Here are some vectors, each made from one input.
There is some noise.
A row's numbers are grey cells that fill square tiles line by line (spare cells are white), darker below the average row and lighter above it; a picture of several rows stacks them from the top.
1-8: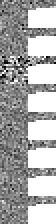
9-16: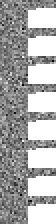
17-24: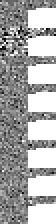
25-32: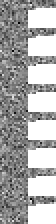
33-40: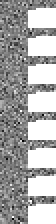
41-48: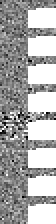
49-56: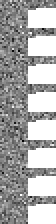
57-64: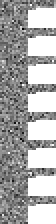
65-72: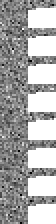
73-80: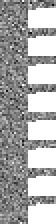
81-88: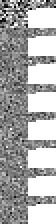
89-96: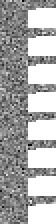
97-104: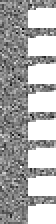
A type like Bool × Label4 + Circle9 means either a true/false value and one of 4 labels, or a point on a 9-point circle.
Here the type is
Label4 × Label8 + Unit.
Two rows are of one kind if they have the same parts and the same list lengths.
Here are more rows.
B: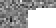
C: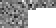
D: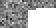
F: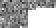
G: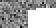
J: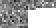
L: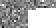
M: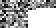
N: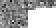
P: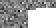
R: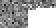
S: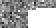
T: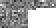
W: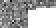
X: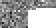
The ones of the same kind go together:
B, C, D, F, G, J, L, N, P, R, S, T, W, X
M

